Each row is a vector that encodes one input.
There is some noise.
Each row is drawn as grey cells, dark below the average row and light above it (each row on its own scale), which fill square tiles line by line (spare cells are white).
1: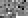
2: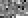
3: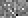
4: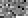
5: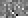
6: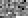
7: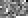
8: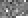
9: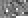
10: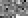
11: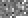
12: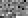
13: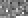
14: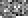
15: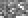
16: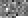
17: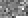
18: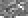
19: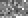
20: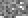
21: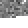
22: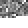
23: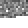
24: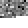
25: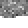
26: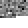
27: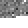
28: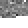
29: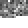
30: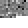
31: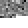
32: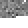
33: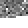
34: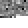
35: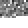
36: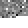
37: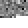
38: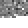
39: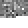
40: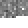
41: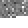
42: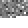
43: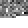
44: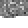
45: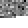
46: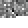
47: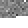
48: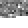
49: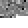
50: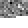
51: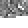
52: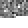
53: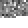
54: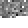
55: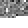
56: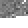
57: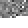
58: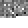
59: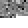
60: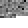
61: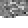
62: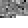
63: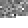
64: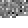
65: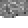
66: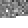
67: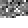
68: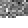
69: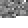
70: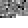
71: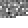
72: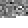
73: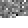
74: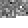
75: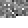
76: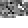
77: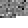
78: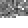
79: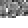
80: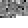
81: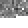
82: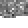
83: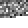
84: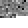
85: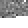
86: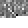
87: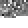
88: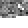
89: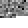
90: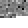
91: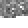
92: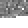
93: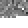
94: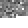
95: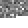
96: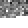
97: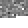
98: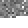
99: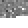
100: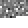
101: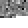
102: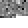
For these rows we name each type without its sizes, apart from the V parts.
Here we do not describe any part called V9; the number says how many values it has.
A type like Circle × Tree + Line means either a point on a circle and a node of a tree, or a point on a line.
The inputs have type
Bool × V9 + Line.
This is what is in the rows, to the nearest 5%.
About 25% of them hold a point on a line. The rest hold a true/false value and a value of V9.
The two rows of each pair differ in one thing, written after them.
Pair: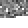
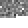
the true/false value
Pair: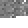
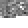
the value of V9
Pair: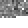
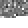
the true/false value
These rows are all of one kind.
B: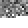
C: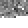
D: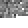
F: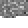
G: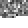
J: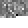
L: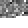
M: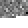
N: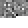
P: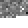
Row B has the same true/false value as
C, D, M and P.
